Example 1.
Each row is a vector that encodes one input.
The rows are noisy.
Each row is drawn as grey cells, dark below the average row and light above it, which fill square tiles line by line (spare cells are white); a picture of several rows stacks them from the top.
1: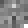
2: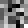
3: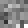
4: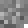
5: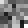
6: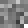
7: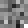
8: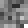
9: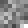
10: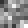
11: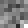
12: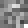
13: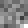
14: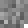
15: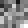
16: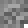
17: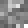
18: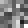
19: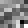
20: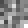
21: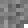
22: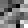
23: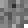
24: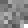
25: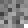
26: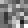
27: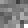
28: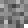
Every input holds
a point on each of two 3-point lines.
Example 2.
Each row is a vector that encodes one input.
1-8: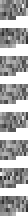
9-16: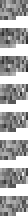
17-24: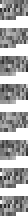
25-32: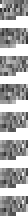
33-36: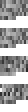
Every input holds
one of 4 labels.
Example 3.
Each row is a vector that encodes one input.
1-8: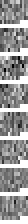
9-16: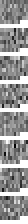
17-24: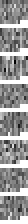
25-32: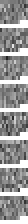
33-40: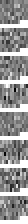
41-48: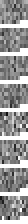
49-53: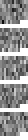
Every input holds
one of 10 labels.
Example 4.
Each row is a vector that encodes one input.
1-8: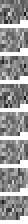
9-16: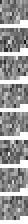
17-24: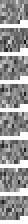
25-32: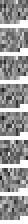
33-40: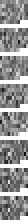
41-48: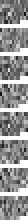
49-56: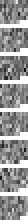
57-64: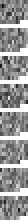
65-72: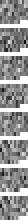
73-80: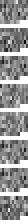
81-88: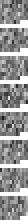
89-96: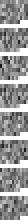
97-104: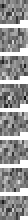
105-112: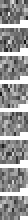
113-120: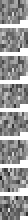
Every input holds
a point on an 11-point line.
